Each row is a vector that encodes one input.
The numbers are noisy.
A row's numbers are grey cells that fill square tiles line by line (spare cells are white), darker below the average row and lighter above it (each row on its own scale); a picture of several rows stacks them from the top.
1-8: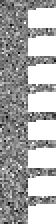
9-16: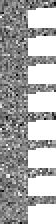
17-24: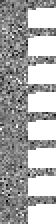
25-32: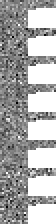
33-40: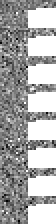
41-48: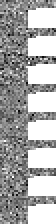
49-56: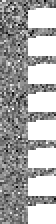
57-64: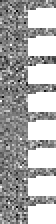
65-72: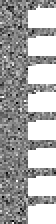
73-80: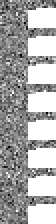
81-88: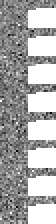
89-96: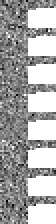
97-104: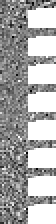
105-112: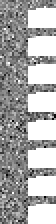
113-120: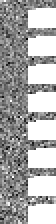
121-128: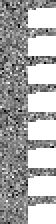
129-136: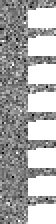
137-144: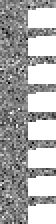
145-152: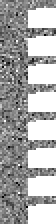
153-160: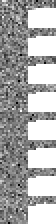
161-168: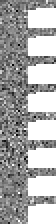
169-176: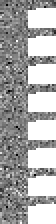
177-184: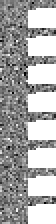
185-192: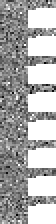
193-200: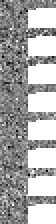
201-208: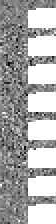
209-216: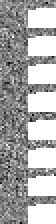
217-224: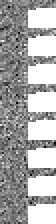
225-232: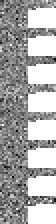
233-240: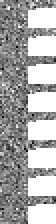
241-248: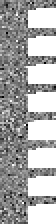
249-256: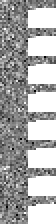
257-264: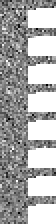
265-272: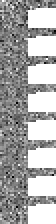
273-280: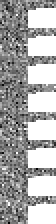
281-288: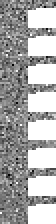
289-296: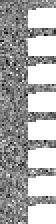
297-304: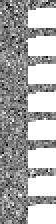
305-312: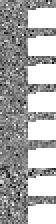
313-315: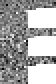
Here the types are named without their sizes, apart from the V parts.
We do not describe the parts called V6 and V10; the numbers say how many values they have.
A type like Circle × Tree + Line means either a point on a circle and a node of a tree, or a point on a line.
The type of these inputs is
(Bool × V10 + List(V6)) × Line + Label.
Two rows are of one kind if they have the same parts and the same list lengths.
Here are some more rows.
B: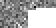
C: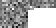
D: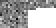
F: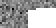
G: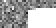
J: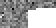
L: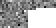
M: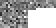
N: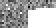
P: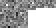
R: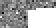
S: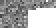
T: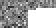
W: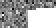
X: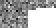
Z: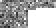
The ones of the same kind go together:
B, N, P, Z
C, G
D, M, S, X
F, L
J, R, T, W

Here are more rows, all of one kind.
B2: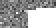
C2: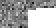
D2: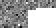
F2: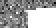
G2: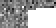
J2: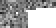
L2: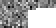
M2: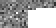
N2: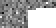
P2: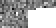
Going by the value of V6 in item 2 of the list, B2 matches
C2, G2, M2 and P2.
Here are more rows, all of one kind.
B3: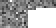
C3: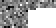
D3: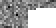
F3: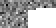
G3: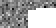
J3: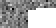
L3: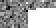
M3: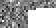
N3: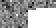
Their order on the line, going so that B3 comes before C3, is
B3, F3, G3, J3, M3, N3, L3, C3, D3.
